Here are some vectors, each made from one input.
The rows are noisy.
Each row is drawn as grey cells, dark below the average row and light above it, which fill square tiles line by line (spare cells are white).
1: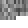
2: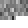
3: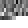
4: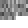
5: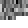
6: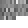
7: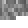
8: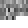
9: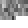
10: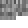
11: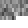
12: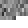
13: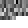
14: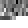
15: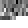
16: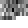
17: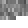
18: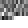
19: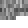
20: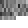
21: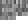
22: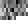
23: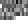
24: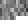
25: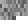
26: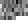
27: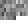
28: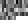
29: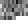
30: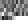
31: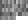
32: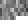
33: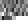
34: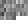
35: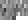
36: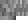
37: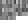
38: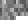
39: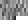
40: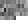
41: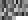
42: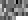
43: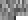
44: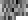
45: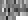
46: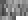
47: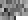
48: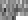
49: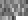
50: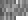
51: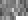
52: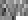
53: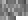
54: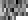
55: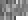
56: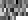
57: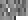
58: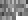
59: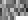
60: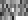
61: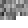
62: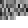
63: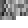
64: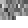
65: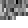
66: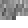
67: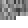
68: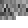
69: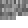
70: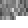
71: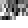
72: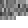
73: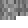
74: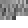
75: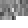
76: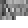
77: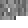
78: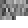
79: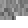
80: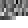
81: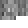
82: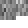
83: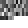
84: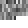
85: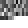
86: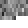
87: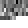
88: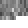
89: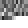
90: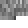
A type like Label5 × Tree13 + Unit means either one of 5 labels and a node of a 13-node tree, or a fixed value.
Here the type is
Label6 × (Line3 × Line4 + Unit) + Line5.
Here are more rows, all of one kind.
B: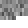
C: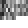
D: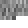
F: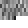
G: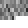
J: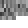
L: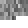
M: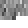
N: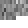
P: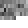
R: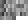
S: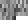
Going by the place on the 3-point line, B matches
G, J and N.
